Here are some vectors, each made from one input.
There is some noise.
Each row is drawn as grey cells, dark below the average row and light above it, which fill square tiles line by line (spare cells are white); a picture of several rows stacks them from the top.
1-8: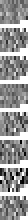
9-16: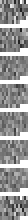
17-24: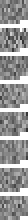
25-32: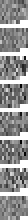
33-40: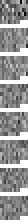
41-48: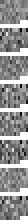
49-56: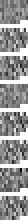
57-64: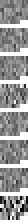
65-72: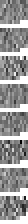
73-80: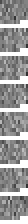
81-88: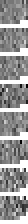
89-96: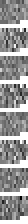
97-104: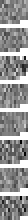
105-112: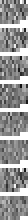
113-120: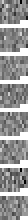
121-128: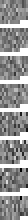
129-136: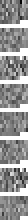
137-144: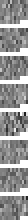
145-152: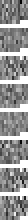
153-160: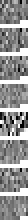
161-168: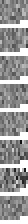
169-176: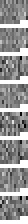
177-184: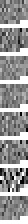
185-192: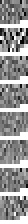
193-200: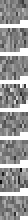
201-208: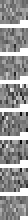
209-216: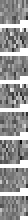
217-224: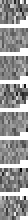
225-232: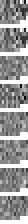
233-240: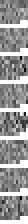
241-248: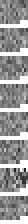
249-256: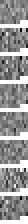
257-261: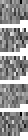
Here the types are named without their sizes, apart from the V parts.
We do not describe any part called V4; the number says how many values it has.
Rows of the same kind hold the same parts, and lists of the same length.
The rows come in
4 kinds.
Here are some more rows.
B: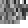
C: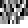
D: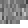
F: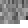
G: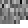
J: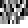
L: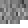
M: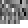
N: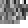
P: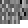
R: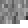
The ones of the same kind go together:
B, N
C, J
D, F, L, R
G, M, P

